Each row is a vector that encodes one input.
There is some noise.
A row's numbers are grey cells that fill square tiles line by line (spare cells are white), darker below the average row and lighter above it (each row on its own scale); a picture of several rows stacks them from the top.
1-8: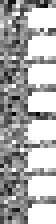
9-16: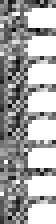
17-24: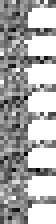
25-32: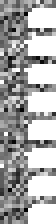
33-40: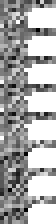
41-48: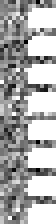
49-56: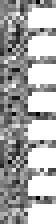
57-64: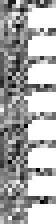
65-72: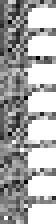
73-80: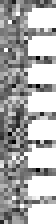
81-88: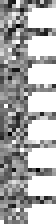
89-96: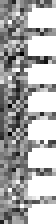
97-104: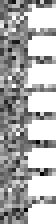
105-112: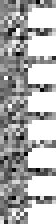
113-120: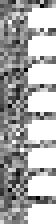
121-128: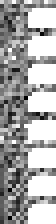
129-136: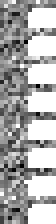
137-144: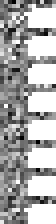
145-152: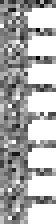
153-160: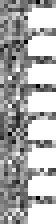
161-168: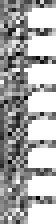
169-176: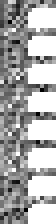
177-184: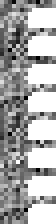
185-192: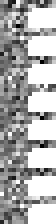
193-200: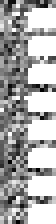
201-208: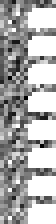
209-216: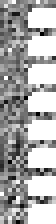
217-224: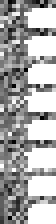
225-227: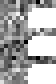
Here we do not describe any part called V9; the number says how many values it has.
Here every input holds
either one of 7 labels, or a true/false value and a value of V9.
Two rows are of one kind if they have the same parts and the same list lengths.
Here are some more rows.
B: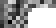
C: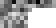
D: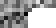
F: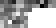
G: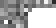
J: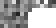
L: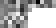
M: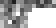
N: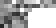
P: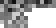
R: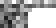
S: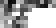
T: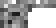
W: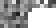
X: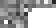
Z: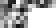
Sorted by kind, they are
B, D, G, J, N, R, T, W, X
C, F, L, M, P, S, Z

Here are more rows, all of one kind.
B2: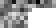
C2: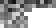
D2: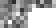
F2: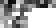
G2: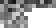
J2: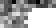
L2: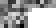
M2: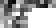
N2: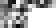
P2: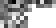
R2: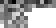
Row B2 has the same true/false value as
D2, L2, N2 and P2.
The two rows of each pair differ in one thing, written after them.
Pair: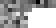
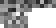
the value of V9
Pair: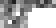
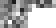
the true/false value
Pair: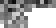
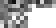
the true/false value
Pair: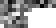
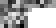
the true/false value
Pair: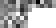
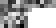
the value of V9
